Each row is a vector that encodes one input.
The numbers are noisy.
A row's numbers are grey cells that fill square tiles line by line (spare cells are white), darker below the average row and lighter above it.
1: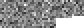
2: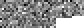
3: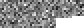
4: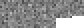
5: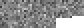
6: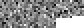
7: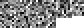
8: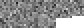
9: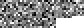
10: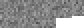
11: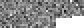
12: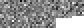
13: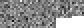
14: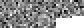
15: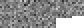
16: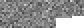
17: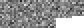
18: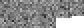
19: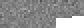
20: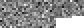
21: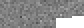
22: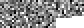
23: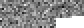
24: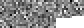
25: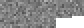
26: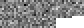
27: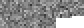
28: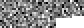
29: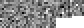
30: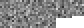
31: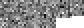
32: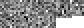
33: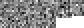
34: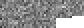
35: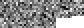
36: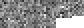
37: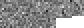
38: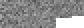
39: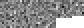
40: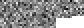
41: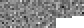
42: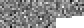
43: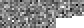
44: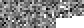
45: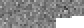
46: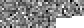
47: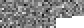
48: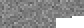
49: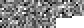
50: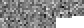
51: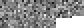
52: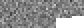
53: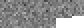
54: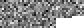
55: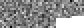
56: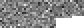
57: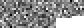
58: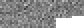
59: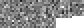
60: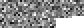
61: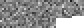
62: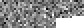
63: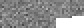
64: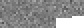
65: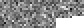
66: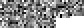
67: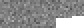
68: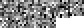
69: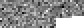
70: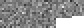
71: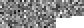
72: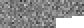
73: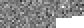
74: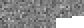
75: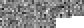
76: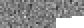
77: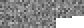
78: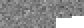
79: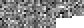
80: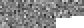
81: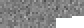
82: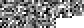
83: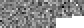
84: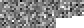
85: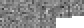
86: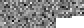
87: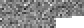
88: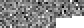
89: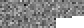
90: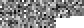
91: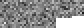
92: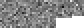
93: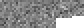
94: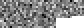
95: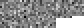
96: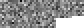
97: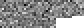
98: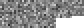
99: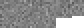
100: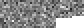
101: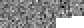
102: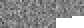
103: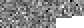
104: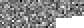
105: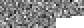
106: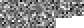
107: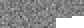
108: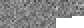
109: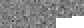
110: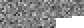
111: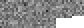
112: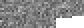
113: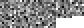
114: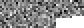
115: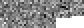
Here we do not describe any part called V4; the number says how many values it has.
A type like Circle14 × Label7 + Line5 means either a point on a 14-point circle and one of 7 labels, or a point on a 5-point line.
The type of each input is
Bool × Bool × Bool × Bool × Label5 × Label5 × Label5 × Label5 × V4.
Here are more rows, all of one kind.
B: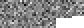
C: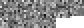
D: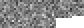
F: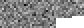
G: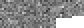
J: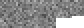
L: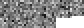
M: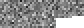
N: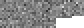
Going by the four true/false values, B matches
C, G and L.
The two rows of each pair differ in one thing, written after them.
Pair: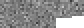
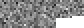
one of the four labels
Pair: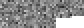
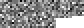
one of the four true/false values
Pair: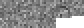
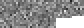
one of the four true/false values
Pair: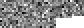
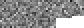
one of the four true/false values
